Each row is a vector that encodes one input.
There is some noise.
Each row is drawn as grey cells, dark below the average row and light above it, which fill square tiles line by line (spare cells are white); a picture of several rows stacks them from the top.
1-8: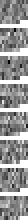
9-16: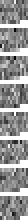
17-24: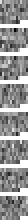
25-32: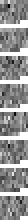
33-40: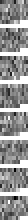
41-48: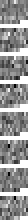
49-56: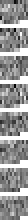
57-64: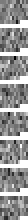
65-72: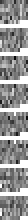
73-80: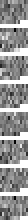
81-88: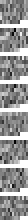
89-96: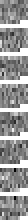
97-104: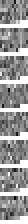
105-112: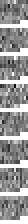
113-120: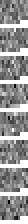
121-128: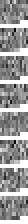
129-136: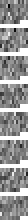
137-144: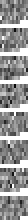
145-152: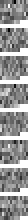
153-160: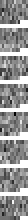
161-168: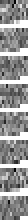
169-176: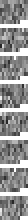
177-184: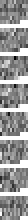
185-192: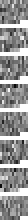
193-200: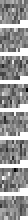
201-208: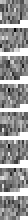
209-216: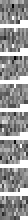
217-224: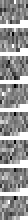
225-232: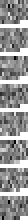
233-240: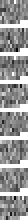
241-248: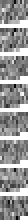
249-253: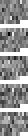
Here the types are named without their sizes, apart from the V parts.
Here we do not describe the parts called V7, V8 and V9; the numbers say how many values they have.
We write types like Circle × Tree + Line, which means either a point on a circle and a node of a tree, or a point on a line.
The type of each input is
Line × Tree × (Tree + V8 × V9) × V7.
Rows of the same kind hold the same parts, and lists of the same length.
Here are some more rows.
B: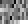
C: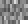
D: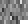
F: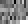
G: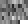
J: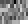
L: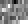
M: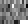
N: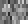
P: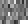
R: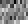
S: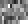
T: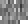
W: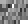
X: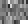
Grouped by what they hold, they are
B, F, J, L, N, R, S
C, D, G, M, P, T, W, X

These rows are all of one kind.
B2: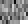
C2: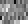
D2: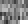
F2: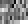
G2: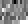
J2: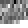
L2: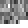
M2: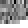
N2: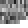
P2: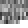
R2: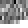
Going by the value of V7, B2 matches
C2, F2 and N2.
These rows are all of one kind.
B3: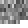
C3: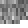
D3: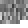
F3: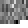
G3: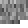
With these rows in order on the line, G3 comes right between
B3 and F3.
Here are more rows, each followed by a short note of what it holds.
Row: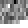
a point on a line, a node of a tree, a value of V7, a value of V8 and a value of V9
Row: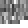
a point on a line, a node of each of two trees and a value of V7
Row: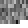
a point on a line, a node of each of two trees and a value of V7
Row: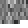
a point on a line, a node of each of two trees and a value of V7
